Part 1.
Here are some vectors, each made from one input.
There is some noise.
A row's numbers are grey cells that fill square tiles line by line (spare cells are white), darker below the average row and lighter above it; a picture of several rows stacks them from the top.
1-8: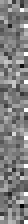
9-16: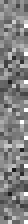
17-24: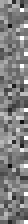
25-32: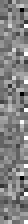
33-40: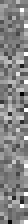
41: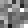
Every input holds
a point on a 4-point line and a true/false value.
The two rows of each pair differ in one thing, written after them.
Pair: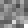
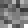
the true/false value
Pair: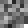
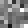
the true/false value
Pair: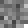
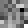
the place on the 4-point line
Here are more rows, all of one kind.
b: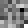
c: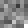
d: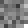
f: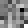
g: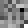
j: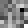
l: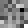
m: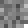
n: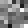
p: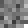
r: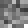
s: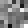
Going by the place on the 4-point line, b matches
f, g, j and l.
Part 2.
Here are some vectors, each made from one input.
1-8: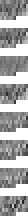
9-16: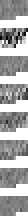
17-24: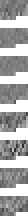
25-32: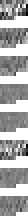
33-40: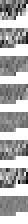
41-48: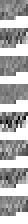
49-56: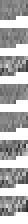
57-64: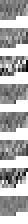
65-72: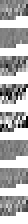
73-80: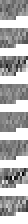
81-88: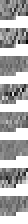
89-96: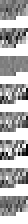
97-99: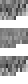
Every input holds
either a fixed value, or a point on each of two 8-point lines and a true/false value.
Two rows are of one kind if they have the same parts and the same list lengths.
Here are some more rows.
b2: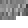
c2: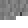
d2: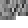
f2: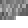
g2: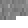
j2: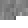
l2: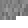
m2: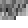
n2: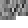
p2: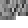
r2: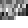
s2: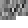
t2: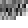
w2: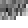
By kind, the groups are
b2, c2, f2, g2, j2, l2, m2, r2, t2, w2
d2, n2, p2, s2

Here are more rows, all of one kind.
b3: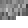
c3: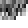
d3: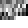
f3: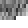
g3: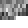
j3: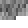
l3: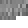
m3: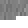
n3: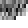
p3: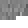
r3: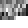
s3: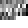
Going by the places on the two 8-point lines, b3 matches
f3, g3 and n3.
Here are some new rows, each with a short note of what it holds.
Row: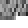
a fixed value
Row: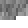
a point on each of two 8-point lines and a true/false value
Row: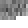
a point on each of two 8-point lines and a true/false value
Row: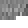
a point on each of two 8-point lines and a true/false value
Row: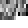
a fixed value
